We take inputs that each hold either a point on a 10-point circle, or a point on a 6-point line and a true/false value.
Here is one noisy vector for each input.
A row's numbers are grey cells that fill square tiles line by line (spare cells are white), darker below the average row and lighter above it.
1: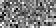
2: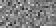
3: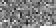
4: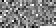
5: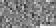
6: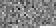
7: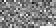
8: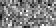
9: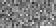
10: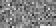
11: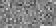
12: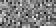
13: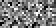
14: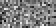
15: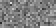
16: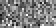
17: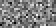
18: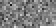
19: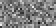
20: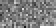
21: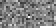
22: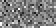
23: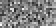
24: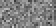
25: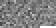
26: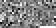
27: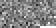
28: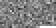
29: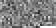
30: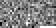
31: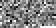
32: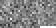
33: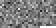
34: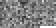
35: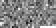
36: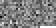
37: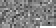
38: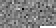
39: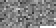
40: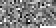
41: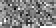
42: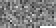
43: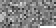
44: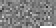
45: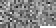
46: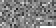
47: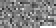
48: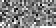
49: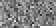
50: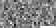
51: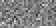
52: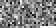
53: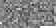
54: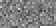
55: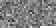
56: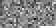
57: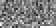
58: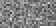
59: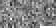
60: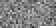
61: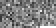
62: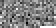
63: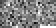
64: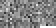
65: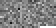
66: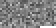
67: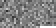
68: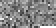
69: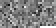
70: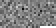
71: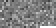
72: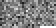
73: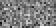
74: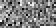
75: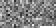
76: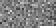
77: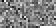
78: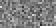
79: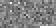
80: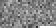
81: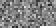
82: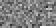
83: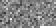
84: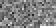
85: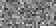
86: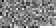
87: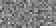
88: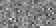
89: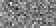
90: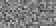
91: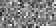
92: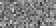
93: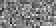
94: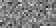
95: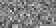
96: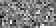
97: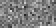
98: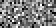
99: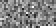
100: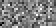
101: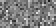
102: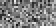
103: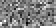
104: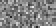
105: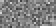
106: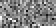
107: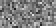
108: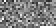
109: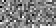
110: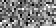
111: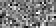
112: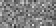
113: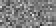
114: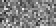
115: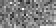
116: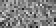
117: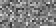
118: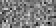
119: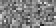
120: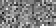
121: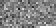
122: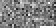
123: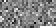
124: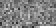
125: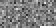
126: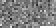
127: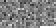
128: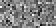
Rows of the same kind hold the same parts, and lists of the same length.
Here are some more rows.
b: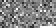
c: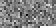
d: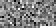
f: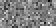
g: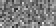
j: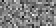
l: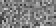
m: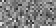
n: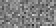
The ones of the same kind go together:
b, d, f, g, l, m
c, j, n

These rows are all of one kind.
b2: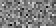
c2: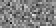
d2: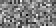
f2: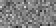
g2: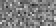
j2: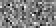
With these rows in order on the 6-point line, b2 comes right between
c2 and f2.
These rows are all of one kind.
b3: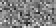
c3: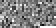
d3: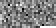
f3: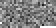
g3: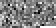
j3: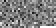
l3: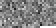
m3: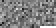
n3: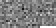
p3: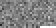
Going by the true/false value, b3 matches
l3 and p3.
